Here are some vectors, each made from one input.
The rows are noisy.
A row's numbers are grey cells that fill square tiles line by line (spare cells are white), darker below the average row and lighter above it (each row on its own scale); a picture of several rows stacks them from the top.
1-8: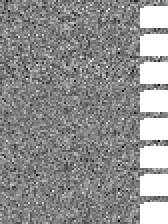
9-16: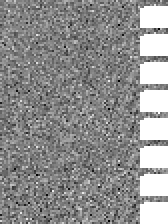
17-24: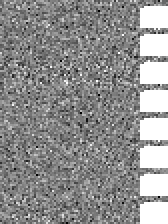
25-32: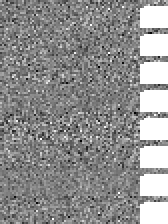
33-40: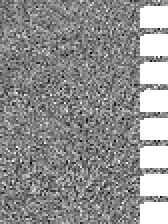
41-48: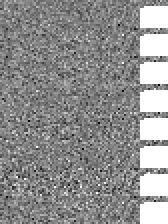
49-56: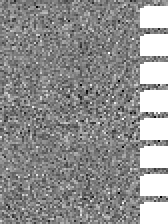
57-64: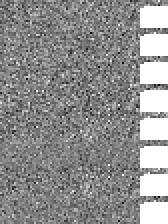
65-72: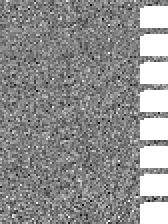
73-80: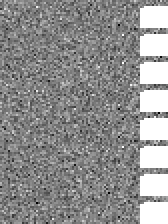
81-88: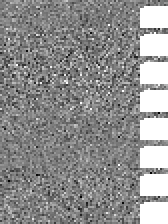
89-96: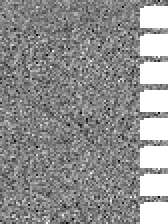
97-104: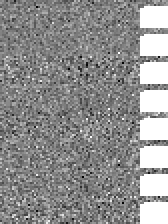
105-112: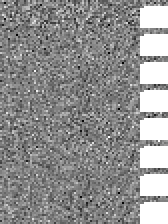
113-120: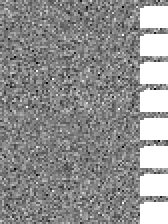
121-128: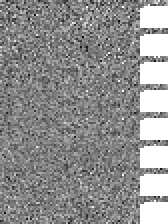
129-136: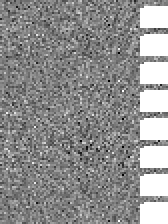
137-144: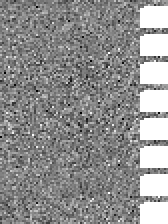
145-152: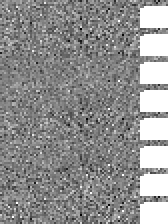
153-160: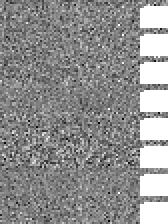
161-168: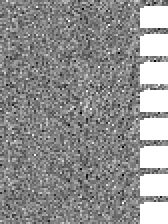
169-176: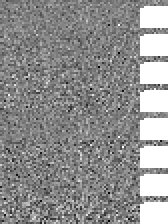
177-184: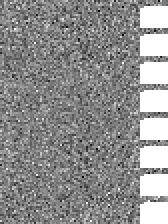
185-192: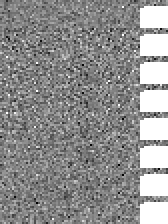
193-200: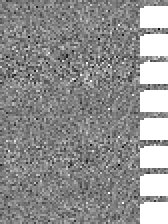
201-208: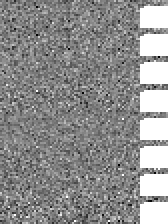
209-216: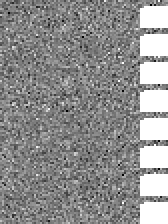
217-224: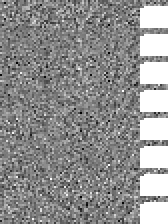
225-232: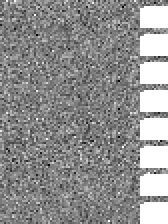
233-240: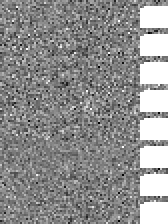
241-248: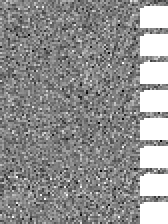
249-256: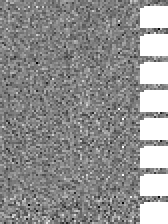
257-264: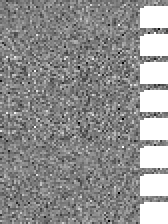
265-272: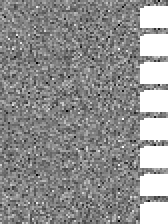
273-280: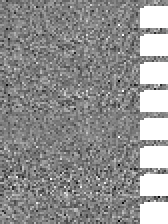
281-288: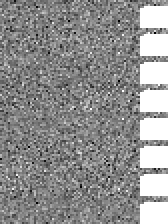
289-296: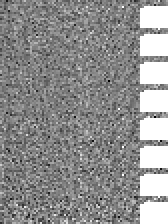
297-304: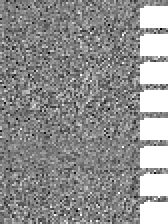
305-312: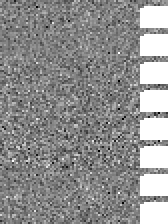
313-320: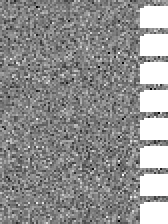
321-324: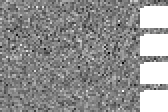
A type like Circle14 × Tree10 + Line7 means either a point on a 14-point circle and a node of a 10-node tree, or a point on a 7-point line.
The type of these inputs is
Bool × Label11 + Unit.
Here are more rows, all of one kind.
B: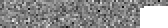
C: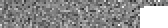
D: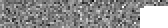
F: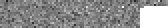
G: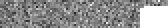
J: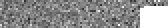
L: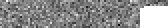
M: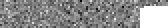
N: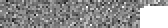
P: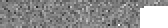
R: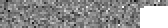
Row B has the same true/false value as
L and M.
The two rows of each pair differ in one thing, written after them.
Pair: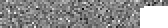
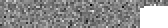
the label
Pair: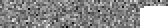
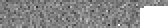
the true/false value
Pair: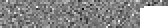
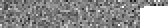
the true/false value
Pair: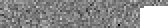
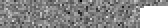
the label
